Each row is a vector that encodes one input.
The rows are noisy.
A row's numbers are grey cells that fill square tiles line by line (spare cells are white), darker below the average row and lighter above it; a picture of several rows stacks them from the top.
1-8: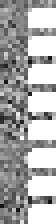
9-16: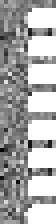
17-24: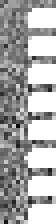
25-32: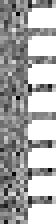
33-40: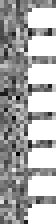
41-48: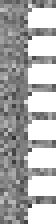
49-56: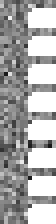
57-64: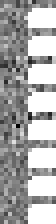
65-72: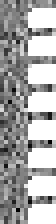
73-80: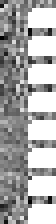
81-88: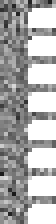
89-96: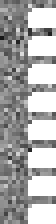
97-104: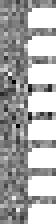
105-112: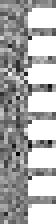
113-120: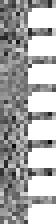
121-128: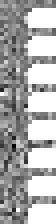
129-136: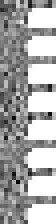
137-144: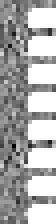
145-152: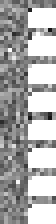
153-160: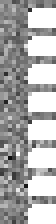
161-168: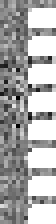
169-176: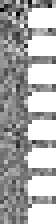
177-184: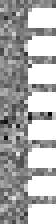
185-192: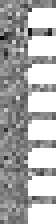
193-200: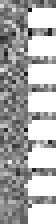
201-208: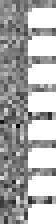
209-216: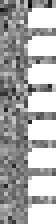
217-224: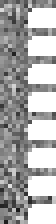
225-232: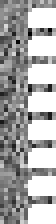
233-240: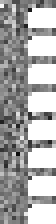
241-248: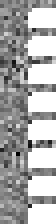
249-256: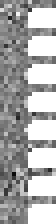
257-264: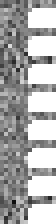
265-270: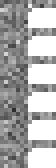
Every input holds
either a point on a 6-point circle, or a point on an 18-point circle, or a fixed value.
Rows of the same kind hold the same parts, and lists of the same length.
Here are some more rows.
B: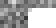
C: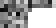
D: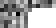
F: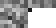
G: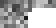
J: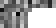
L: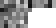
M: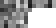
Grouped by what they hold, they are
B, F
C, D, J, L, M
G

